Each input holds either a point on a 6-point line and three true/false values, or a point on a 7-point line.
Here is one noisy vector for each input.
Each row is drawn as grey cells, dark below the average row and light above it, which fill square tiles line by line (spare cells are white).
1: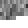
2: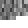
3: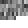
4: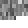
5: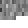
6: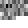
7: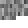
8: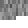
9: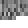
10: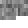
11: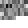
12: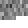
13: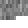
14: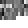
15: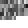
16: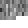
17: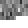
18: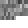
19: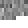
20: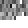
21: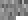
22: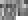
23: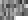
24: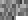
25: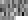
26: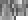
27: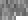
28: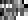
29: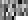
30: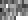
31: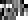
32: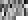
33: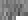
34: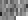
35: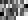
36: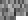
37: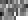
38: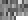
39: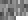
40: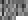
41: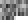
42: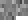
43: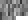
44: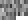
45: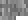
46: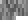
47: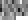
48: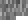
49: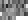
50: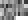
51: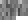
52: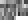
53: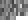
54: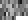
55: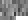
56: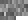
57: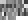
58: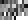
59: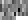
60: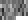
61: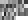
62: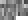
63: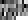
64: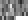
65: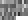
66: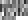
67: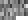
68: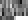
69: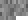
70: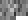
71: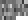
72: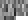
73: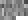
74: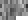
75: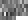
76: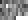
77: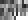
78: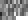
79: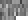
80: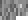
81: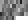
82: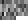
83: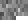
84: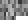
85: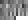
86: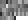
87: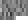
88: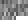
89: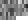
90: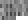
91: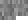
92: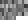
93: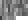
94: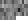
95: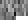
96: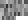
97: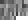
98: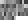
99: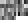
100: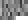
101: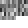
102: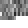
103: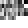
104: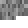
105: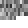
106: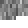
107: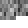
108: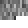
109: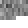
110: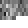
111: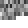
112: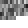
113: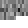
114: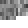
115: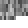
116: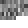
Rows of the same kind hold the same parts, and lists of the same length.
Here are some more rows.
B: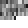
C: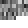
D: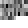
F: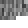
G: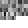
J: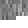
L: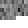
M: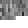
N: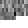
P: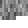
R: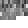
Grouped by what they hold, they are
B, C, D, F, J, P, R
G, L, M, N

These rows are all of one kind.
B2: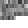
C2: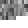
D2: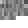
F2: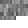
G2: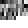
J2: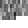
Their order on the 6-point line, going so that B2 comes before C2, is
J2, B2, G2, C2, F2, D2.
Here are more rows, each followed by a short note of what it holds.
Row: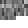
a point on a 7-point line
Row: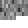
a point on a 7-point line
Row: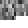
a point on a 7-point line
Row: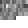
a point on a 7-point line
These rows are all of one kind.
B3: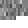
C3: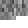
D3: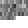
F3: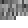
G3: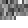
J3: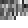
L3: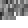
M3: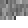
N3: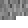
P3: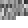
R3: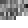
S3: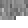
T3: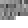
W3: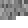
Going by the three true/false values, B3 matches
F3, G3, J3 and N3.
